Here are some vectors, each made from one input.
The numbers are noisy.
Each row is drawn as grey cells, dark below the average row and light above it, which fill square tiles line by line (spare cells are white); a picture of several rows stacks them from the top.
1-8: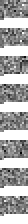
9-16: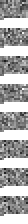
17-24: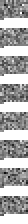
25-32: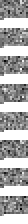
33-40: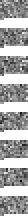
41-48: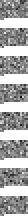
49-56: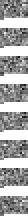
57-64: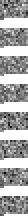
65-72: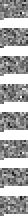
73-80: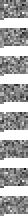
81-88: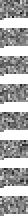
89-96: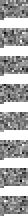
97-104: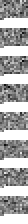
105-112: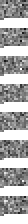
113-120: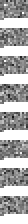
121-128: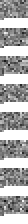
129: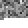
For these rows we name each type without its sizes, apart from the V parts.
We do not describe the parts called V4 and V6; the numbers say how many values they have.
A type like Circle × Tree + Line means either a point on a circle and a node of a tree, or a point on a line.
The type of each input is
Bool × (Tree + V4 × V6).
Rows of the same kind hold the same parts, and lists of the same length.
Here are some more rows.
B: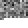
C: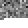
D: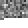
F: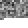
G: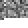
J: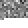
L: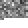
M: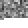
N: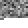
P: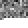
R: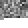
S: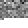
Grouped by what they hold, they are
B, C, D, F, N, P, R
G, J, L, M, S

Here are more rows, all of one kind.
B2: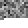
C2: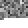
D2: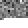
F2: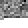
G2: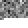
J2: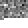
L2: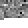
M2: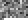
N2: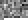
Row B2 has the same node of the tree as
F2 and N2.
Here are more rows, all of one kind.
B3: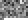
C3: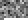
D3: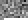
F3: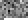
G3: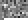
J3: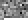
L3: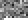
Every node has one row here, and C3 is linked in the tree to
D3.
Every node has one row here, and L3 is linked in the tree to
J3.
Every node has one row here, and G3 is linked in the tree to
B3 and F3.
